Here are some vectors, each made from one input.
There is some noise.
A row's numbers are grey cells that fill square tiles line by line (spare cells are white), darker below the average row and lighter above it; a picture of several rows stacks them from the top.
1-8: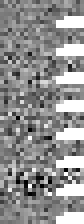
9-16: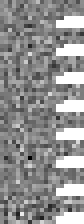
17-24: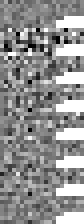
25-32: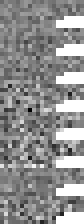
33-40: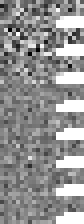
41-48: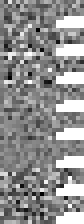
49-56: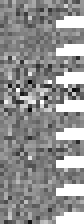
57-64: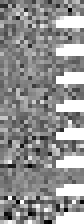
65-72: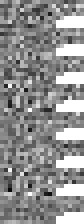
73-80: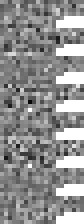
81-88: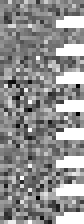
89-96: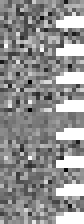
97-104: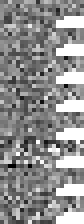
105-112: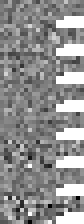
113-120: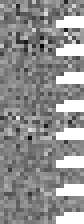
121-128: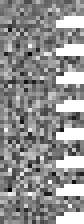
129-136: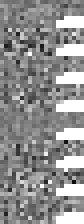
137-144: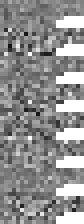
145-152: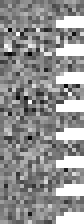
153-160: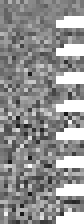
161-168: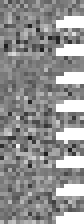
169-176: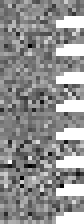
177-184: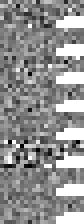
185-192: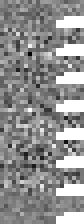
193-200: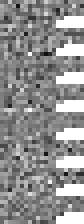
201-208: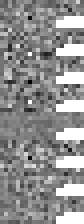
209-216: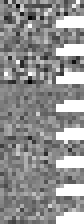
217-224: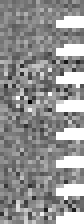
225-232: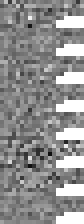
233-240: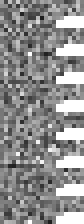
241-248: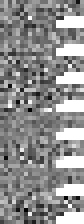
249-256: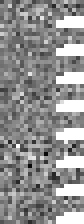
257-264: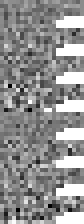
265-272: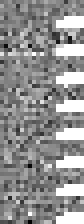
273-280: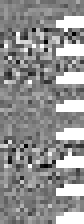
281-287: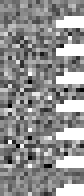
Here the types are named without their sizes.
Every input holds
a point on a line, together with either a label, or a point on a line and a true/false value.
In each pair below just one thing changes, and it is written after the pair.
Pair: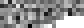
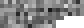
the label
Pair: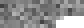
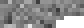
the place on the line
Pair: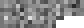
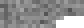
the place on the line
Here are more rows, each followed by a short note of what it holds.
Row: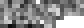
a point on each of two lines and a true/false value
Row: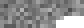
a point on each of two lines and a true/false value
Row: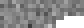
a label and a point on a line
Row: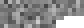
a label and a point on a line
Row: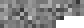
a label and a point on a line
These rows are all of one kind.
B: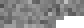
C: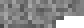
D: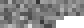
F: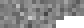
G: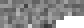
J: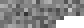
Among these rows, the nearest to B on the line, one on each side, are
C and J.
